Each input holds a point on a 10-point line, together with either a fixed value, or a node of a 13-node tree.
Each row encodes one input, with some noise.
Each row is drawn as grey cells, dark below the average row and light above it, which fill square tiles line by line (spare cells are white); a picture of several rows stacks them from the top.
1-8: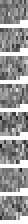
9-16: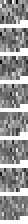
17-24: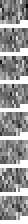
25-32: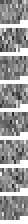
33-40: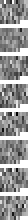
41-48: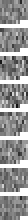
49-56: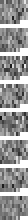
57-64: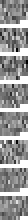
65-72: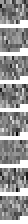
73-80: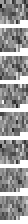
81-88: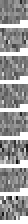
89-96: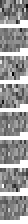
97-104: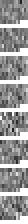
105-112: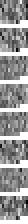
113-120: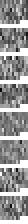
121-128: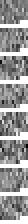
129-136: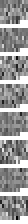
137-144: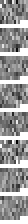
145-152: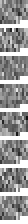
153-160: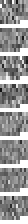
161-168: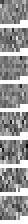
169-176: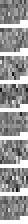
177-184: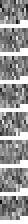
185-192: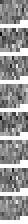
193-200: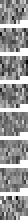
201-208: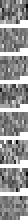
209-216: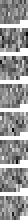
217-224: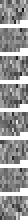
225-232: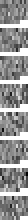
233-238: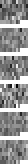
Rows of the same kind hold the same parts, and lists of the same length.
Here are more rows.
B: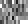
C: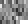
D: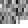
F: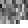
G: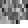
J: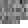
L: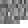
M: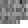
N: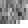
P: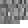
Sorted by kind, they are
B, C, D, G
F, J, L, M, N, P

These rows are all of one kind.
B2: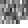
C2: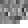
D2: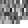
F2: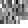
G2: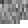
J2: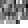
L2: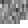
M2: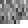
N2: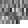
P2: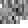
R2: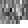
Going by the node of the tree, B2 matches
F2, J2, L2 and P2.
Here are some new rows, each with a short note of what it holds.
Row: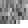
a point on a 10-point line
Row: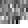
a point on a 10-point line and a node of a 13-node tree
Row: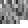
a point on a 10-point line and a node of a 13-node tree
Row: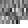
a point on a 10-point line and a node of a 13-node tree
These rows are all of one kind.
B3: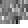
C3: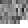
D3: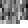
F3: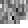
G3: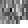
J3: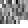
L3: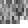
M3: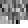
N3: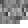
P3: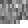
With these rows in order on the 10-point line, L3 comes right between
F3 and J3.
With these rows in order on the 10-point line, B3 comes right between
G3 and N3.
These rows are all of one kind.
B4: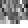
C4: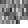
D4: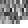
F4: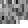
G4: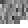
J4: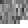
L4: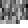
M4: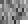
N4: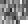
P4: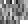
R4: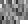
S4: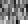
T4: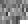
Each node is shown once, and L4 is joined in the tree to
F4 and R4.
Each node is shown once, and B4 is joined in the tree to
D4 and J4.
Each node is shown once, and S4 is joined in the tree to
P4.
